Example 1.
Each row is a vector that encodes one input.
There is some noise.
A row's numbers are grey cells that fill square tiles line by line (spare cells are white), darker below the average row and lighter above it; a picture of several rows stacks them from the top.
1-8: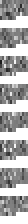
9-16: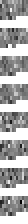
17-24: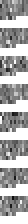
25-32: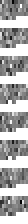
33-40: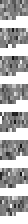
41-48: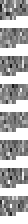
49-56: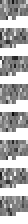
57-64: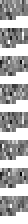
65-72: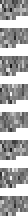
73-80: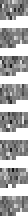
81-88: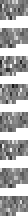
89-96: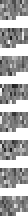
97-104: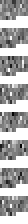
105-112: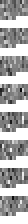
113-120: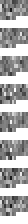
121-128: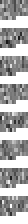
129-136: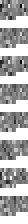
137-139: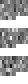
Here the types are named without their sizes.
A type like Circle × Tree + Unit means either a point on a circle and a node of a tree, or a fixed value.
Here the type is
Bool × Tree.
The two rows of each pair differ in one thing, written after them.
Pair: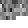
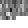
the node of the tree
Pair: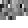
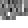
the true/false value
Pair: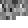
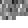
the node of the tree
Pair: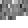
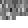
the true/false value
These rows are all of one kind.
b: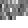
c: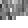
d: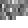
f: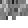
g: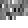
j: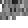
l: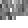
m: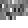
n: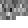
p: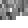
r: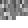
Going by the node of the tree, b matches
d and r.
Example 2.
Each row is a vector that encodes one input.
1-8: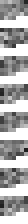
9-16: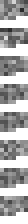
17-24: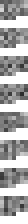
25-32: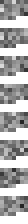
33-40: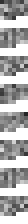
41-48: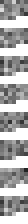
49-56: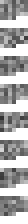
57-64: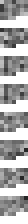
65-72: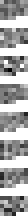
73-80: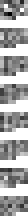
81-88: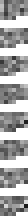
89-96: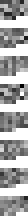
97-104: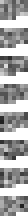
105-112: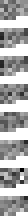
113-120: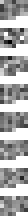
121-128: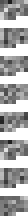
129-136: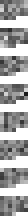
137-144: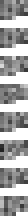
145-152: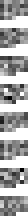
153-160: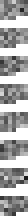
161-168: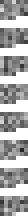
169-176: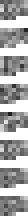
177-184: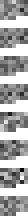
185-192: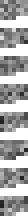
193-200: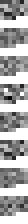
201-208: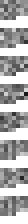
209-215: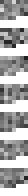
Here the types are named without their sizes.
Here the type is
Bool × Bool × Bool × Bool + Tree.
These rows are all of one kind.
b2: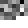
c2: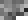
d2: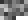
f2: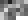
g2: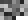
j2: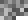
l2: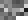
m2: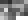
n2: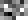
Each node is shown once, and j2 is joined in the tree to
c2.
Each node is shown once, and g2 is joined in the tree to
b2, d2 and n2.
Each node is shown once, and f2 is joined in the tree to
m2.
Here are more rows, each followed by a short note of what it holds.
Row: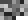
a node of a tree
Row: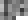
four true/false values
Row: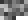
a node of a tree
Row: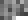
four true/false values
